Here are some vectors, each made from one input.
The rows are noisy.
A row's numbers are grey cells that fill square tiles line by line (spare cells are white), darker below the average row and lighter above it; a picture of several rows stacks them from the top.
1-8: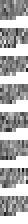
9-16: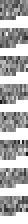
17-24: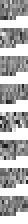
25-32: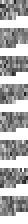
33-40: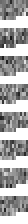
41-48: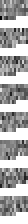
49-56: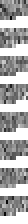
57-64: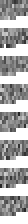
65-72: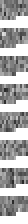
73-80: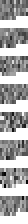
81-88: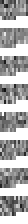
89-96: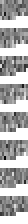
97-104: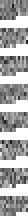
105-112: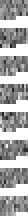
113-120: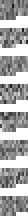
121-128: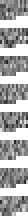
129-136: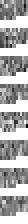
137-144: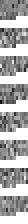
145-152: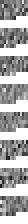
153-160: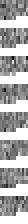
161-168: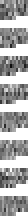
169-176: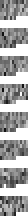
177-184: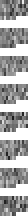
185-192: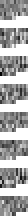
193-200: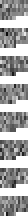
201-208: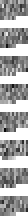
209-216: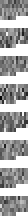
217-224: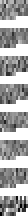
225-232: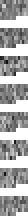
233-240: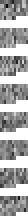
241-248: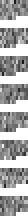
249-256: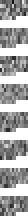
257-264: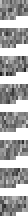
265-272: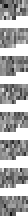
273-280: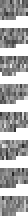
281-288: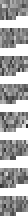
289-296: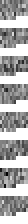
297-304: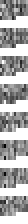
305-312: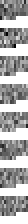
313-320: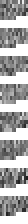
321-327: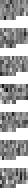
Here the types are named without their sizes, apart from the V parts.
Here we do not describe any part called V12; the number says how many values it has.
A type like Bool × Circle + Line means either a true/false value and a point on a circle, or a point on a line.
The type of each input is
(Circle + V12) × Tree.
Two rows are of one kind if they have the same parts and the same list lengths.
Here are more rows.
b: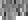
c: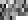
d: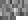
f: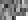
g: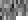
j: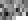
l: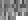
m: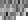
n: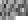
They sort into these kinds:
b, c, d, l, m, n
f, g, j

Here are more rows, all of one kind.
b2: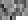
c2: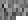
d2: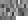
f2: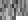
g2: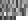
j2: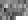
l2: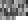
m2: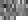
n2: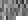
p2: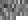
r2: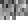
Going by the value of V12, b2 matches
f2 and n2.
